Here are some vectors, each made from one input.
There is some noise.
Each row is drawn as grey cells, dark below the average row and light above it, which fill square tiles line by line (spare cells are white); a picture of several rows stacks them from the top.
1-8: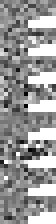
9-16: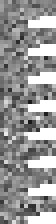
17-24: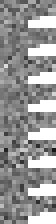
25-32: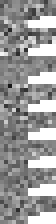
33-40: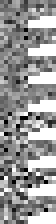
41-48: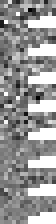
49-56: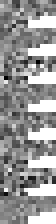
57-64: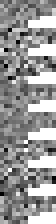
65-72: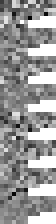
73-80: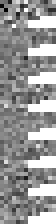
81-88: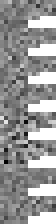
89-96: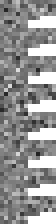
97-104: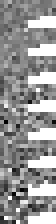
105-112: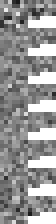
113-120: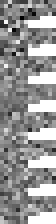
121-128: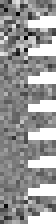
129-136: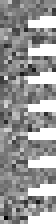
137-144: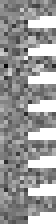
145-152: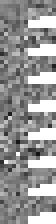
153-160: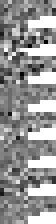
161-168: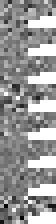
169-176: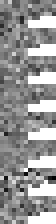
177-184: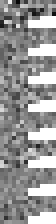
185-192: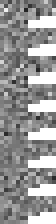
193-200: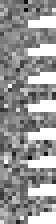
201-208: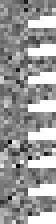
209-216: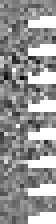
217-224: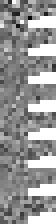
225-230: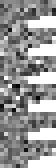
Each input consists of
either a point on a 6-point circle and a point on an 8-point line, or a point on a 5-point line.
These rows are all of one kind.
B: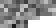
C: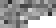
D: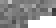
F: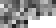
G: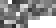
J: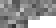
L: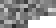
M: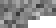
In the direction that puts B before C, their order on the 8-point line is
L, M, D, J, B, G, C, F.
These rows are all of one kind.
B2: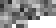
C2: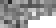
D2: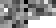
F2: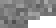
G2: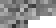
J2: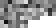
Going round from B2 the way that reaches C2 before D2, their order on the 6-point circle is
B2, J2, C2, G2, F2, D2.
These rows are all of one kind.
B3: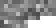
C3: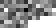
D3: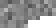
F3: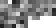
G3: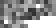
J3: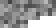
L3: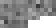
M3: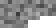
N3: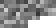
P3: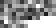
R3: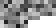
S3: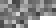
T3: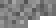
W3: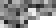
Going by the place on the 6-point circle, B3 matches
C3, G3, J3 and P3.
